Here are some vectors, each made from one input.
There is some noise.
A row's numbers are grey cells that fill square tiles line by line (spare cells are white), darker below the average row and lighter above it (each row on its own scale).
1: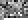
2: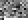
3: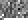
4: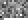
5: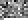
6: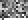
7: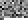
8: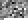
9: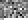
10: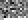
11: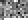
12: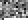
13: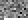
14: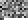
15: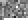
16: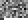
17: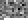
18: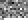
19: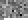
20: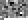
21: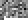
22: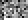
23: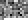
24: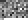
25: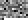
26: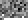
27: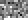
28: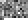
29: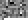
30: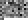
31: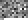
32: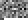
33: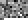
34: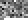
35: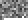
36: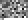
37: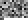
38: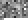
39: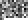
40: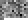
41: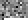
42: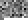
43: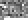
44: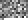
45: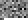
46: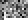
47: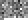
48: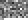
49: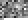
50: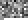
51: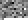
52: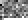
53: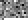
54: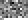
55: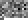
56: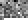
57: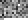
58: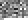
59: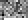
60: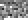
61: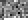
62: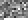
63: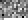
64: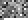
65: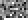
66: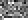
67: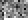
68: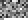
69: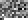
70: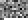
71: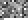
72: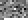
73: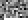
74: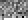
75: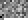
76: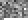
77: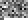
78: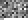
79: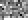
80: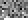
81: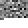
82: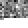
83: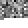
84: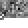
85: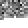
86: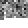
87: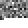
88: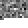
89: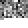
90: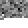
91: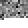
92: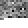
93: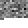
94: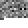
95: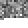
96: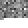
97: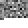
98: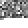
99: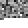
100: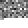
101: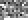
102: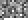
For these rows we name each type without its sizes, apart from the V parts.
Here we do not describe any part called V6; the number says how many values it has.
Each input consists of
a value of V6, together with either a point on a line, or a node of a tree.
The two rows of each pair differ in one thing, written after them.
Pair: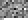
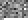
the node of the tree
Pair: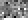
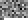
the value of V6
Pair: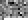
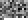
the value of V6
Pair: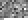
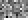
the value of V6
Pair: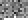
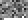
the value of V6
